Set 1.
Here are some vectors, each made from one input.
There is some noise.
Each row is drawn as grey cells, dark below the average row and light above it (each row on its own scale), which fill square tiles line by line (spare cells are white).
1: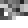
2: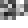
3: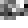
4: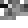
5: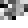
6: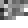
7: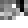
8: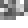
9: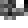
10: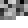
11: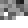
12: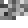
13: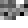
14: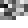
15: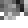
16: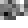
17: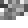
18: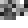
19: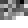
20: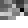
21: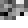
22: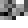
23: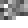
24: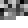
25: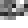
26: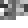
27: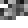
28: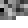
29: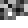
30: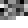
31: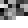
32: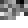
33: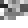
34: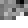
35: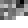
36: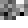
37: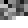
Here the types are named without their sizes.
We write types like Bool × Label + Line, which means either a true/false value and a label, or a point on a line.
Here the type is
Bool × Line.
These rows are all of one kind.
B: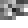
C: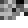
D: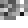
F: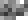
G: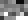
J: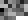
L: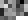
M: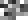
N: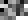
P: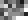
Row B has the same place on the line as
D and P.
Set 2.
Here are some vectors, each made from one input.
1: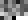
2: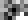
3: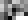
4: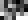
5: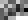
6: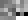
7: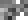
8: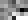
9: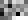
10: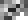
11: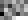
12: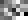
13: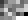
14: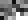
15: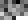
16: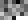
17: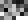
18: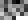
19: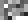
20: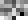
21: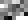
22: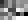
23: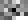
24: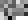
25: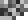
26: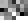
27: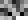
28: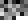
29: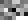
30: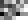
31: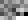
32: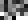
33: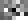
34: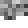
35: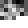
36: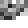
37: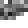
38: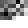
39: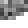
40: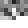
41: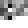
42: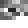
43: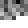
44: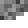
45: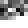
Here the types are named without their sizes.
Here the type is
Bool × Line × Line.
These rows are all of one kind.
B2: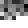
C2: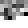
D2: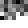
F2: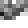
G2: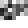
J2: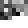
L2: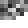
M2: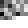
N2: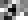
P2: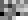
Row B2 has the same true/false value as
C2, D2 and N2.
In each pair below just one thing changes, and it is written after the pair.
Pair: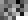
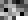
the true/false value
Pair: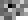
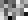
the true/false value
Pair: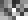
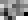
the place on one of the two lines
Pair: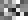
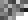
the place on one of the two lines
